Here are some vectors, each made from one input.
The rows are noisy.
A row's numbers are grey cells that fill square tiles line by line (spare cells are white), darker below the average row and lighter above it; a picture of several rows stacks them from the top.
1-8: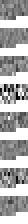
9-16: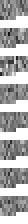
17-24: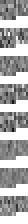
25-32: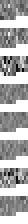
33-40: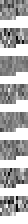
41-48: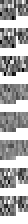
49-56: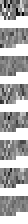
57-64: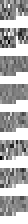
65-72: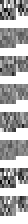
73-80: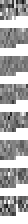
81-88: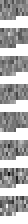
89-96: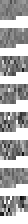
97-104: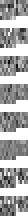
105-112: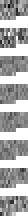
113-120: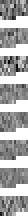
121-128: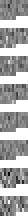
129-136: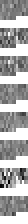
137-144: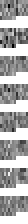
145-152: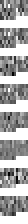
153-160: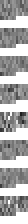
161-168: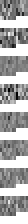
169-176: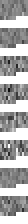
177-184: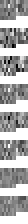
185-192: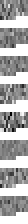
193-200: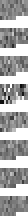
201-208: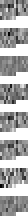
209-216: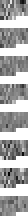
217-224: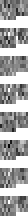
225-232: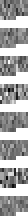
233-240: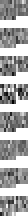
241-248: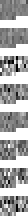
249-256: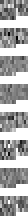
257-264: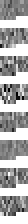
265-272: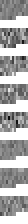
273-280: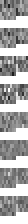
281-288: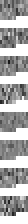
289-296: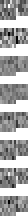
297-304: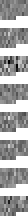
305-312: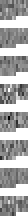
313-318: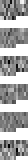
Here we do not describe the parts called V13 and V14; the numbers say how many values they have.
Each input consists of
one of 7 labels, together with either a point on an 8-point line and a value of V14, or a value of V13.
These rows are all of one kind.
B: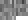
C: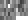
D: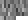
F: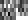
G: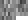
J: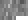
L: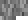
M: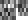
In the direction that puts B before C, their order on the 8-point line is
D, B, M, L, J, F, C, G.
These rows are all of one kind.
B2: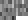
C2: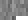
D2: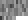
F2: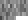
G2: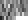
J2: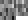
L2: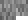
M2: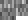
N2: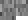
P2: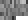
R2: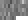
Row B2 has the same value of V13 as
D2, M2 and R2.
